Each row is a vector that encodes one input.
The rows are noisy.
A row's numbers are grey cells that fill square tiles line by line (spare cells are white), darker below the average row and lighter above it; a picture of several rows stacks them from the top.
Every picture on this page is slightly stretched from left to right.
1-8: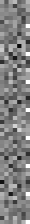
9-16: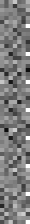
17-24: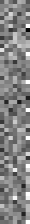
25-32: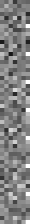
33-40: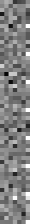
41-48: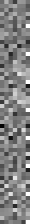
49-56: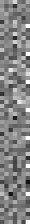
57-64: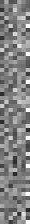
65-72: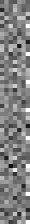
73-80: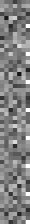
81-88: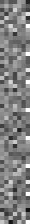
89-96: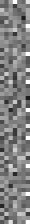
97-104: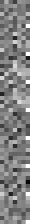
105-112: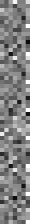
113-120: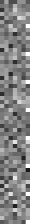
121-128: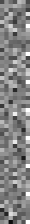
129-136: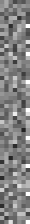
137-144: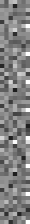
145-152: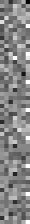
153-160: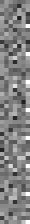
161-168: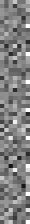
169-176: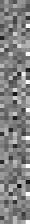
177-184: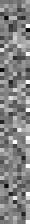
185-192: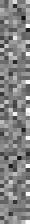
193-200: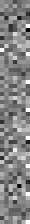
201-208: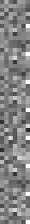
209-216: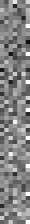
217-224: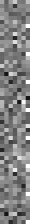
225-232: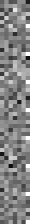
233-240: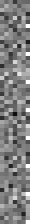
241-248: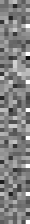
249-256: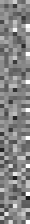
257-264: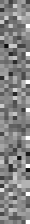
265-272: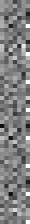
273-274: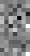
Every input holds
either a point on each of two 6-point lines, or a list of up to two points on a 7-point line.
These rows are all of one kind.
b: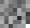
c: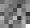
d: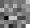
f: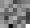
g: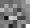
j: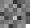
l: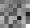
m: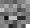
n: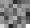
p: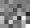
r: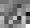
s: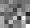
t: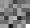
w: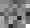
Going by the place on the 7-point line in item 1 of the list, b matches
f, n and t.
